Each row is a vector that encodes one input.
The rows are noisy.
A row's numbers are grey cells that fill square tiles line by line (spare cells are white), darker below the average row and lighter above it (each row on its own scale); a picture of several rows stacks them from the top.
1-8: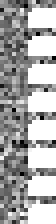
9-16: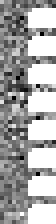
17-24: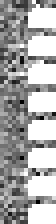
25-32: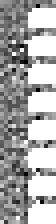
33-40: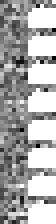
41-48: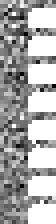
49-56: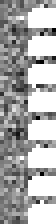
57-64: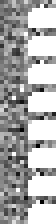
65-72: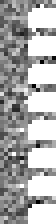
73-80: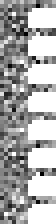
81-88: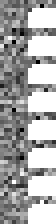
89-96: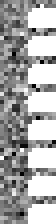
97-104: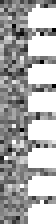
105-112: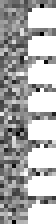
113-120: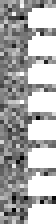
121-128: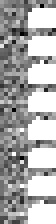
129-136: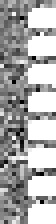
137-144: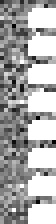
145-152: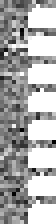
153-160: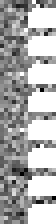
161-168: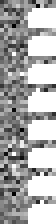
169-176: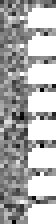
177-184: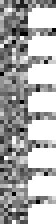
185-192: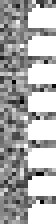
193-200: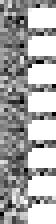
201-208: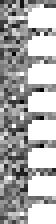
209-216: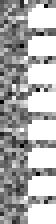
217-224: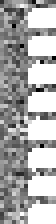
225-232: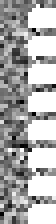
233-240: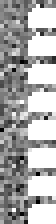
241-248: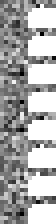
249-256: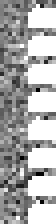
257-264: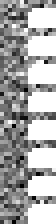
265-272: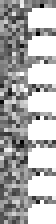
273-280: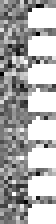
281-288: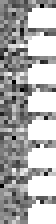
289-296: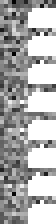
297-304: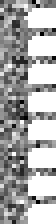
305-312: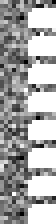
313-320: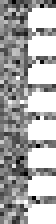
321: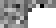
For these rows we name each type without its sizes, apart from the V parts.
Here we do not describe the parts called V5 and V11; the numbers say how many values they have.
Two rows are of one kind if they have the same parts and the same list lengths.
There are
3 kinds of row.
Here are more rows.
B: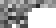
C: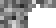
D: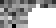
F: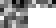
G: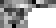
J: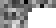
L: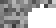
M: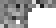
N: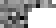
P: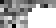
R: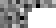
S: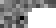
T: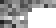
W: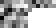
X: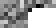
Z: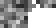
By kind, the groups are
B, C, F, M, N, Z
D, G, L, P, T, W
J, R, S, X

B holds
three true/false values, a value of V5 and a value of V11.
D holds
a point on a line and three true/false values.
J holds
a node of a tree, three true/false values, a value of V5 and a value of V11.
